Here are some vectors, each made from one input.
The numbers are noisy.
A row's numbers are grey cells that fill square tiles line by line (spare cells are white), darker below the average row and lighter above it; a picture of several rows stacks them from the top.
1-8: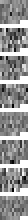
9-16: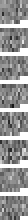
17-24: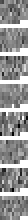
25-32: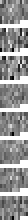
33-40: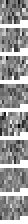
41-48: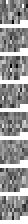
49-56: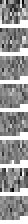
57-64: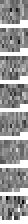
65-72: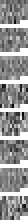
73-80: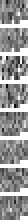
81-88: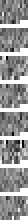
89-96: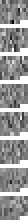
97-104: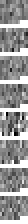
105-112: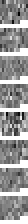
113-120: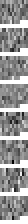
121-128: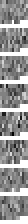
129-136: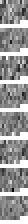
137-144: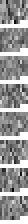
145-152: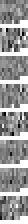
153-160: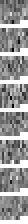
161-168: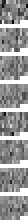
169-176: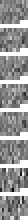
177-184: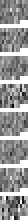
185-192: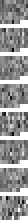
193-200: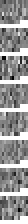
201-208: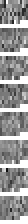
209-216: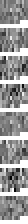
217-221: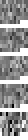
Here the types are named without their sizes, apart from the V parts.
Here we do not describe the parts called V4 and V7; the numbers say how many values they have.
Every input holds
three true/false values and a value of V7, together with either a point on a circle, or a node of a tree and a value of V4.
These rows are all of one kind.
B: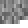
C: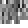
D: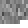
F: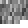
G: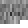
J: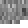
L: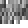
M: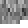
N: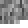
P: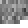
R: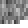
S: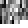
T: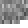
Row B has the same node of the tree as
C, G, J and L.
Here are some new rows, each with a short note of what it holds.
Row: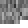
a point on a circle, three true/false values and a value of V7
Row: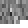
a node of a tree, three true/false values, a value of V4 and a value of V7
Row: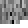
a node of a tree, three true/false values, a value of V4 and a value of V7
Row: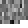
a point on a circle, three true/false values and a value of V7
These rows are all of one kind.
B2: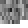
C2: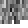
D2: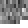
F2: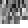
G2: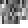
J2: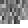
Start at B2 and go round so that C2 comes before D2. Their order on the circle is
B2, G2, J2, C2, D2, F2.
